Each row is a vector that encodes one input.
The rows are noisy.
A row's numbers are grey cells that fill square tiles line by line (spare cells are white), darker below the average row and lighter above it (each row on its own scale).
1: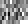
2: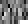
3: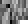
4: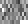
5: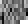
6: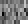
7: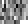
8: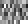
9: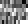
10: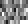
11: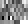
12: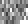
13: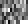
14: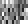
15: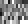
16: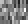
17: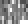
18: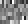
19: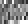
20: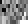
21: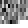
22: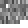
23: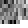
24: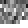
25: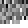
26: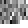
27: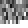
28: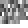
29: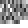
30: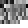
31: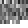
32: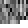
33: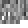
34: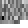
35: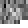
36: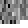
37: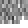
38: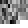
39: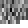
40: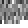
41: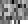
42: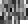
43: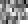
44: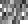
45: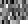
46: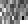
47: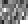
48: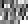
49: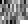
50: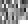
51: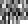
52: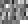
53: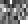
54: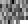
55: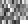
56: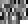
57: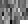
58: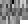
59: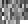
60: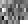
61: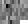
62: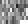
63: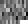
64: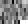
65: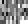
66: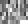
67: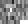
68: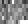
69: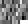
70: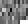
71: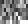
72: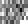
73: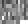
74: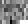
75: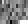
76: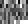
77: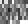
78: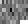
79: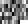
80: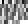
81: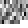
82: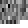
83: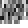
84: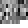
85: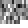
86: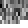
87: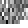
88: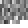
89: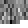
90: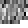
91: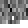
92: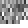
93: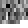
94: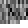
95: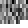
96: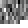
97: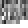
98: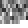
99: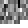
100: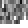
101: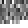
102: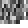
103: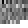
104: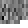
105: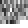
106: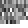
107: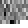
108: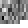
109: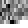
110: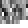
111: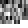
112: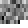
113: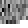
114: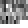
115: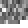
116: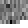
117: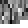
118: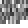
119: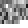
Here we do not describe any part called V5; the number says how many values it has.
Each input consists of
one of 6 labels, four true/false values and a value of V5.
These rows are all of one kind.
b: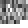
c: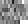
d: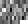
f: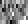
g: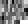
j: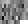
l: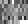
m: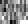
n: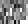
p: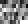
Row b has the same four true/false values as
g, m and p.
